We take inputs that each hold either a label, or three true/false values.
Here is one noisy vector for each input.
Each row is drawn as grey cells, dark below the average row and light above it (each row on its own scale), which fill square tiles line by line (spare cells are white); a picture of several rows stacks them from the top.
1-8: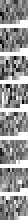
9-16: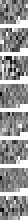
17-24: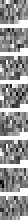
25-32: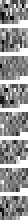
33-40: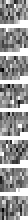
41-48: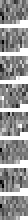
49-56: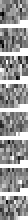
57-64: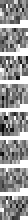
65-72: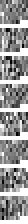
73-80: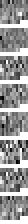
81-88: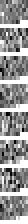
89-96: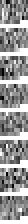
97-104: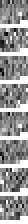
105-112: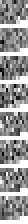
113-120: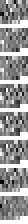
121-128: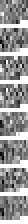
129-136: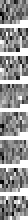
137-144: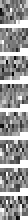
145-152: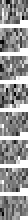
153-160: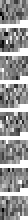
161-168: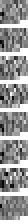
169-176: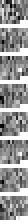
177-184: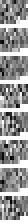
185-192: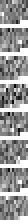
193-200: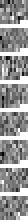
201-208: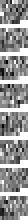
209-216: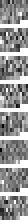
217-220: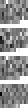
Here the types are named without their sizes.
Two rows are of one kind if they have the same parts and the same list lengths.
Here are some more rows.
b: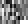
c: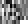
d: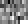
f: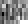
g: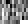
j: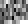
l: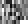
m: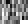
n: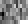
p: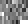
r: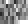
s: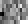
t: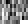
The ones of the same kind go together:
b, c, d, g, l, m, p, t
f, j, n, r, s

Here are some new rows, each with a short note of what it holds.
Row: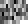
a label
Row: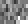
a label
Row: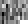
a label
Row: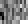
a label
